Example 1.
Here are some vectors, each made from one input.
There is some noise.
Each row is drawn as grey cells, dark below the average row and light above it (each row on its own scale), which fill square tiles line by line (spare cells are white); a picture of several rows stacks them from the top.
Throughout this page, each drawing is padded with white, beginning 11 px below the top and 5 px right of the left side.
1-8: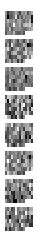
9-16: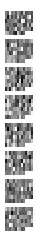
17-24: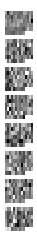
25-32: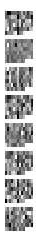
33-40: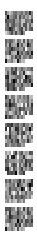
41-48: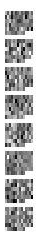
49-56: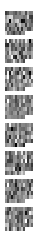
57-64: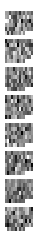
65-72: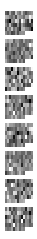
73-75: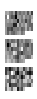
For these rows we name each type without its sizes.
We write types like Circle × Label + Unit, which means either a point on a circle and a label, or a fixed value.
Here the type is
Label × Label + Unit.
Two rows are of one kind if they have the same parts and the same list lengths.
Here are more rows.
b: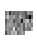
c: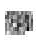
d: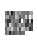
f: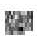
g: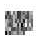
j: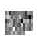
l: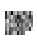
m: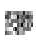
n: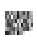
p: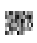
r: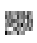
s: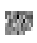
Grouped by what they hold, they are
b, j
c, d, f, g, l, m, n, p, r, s

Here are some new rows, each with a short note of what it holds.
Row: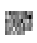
a fixed value
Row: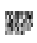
two labels
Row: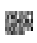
two labels
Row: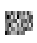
two labels
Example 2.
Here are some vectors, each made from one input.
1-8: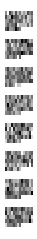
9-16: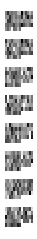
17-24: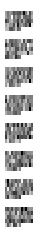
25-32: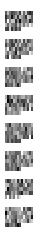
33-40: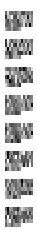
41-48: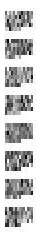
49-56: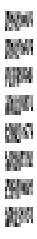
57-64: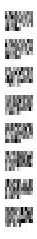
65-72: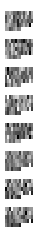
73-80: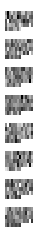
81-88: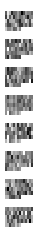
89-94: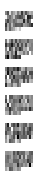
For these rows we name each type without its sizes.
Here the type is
Bool × (Circle + Unit).
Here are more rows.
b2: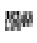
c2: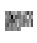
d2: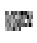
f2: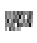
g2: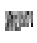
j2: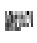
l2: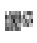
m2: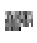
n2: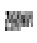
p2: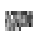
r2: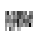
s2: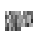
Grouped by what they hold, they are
b2, c2, d2, f2, g2, j2, l2, n2, p2, r2, s2
m2

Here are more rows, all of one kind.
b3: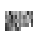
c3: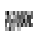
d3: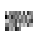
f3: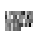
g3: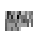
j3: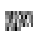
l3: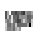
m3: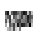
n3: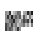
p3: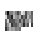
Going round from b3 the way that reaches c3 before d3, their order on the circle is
b3, n3, g3, c3, p3, m3, j3, l3, d3, f3.
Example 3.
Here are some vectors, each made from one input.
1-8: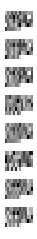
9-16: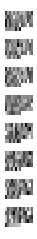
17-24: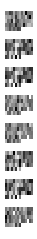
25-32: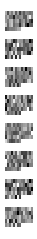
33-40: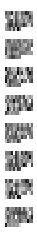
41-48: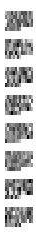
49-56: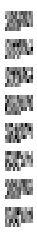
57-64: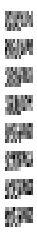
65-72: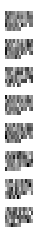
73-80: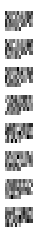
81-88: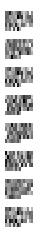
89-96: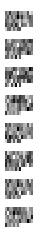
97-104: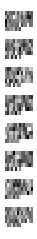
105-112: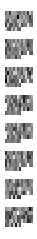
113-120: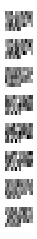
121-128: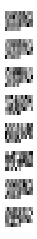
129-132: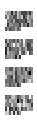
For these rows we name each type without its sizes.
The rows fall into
2 kinds.
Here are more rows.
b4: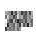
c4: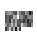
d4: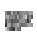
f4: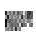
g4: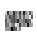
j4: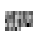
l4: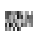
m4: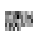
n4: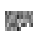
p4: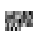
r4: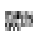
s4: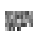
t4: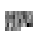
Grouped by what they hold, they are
b4, c4, f4, j4, l4, m4, n4, p4, r4, s4, t4
d4, g4

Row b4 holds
a node of a tree and a true/false value.
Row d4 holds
a true/false value.
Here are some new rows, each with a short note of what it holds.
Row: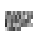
a true/false value
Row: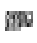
a node of a tree and a true/false value
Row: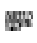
a true/false value
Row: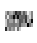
a node of a tree and a true/false value
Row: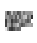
a true/false value
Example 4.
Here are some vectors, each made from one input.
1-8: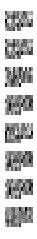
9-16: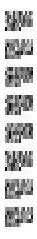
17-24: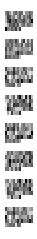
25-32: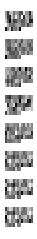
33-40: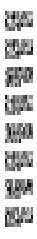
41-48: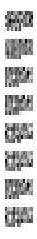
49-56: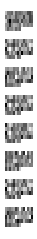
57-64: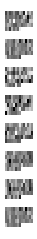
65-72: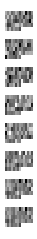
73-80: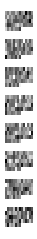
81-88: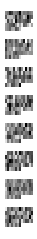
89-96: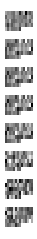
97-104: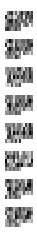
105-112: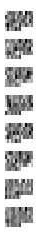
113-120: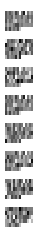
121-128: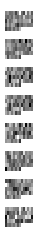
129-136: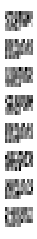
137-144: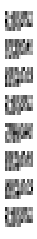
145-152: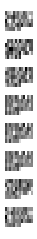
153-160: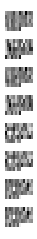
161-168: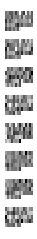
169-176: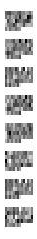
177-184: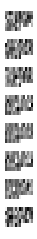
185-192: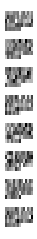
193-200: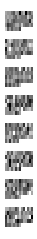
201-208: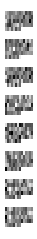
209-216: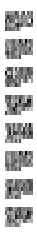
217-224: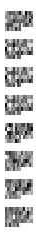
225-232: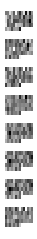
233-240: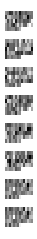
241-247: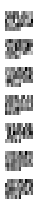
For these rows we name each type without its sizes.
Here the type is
List(Line).
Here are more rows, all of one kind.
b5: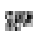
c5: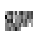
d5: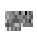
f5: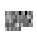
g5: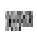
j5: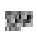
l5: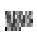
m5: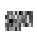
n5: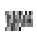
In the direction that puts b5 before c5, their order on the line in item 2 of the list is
l5, n5, j5, g5, b5, d5, f5, m5, c5.
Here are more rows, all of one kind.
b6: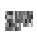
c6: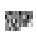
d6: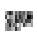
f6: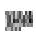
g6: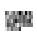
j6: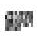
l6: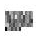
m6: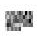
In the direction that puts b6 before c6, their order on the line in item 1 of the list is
g6, m6, f6, l6, j6, b6, d6, c6.
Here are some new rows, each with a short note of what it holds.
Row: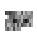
the empty list
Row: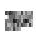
the empty list
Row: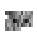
the empty list
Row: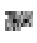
the empty list
